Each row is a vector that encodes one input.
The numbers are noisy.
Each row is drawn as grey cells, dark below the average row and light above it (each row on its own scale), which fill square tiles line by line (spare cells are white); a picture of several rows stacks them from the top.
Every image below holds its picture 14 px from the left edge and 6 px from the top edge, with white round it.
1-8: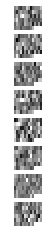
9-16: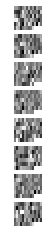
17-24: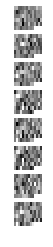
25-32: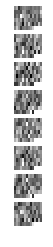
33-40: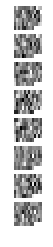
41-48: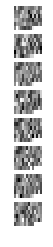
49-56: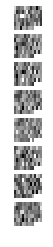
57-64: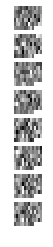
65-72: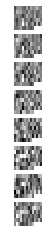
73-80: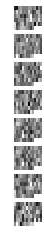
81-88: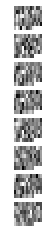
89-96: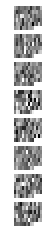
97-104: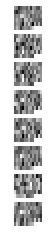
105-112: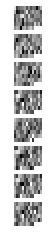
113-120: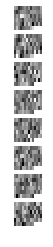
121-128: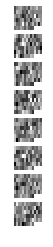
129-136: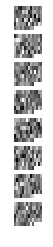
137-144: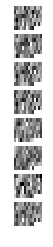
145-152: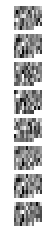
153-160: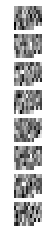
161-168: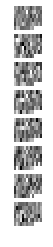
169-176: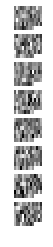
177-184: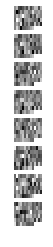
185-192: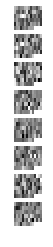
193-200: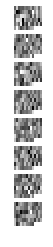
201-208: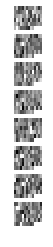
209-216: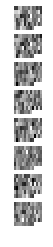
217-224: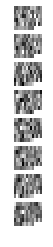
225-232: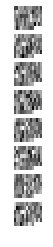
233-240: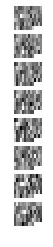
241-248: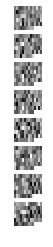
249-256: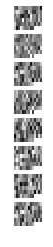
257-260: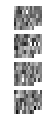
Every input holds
either a point on an 11-point line and a true/false value, or a list of up to two points on an 8-point circle.
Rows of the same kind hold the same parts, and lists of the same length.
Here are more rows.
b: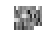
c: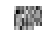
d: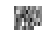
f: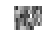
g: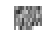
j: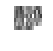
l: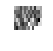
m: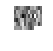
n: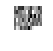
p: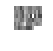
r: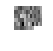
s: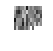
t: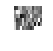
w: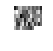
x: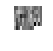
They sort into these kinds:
b, g, l, n, r
c, s
d, f, m, t, w, x
j, p

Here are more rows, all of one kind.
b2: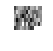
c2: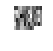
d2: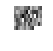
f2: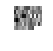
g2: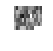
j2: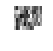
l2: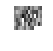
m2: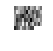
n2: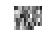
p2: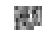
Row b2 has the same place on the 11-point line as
c2, m2, n2 and p2.
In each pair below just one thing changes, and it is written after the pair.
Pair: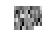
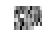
the place on the 8-point circle in item 2 of the list
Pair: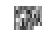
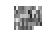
the place on the 8-point circle in item 2 of the list
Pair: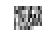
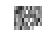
the place on the 8-point circle in item 2 of the list
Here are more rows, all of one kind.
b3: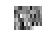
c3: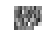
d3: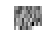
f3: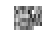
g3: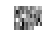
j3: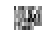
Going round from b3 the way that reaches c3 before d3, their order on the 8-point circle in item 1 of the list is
b3, f3, g3, j3, c3, d3.
